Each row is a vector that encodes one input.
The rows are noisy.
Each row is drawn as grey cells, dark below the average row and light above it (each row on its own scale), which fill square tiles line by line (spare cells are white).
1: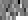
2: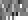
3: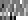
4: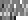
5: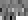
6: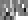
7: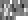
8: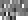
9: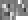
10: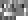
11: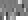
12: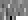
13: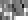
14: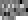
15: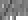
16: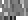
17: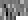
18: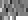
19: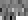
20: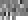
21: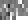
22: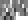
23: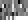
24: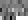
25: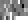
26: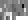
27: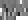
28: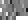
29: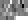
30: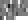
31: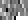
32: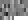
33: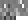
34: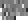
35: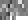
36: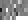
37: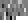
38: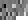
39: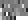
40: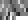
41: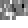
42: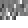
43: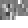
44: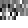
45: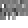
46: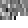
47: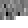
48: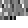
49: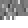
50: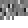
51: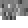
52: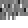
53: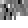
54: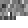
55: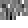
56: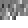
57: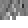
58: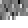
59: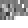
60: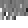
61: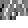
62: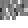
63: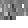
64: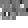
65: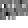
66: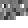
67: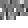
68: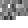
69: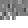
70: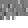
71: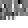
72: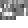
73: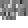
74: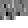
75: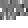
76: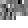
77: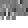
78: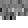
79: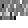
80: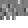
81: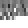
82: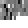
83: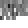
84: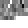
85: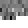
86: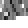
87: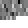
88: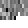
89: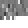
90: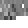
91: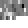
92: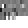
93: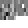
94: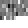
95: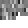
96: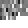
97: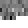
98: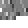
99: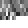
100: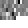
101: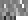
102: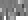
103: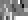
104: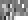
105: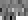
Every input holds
either a fixed value, or one of 6 labels, one of 9 labels and a true/false value.
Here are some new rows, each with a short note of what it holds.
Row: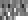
one of 6 labels, one of 9 labels and a true/false value
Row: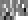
one of 6 labels, one of 9 labels and a true/false value
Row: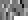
one of 6 labels, one of 9 labels and a true/false value
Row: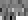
a fixed value
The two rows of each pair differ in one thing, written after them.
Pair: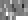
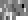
one of the two labels
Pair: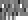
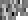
one of the two labels
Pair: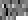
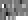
the true/false value
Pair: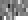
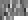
one of the two labels
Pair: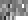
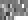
the true/false value
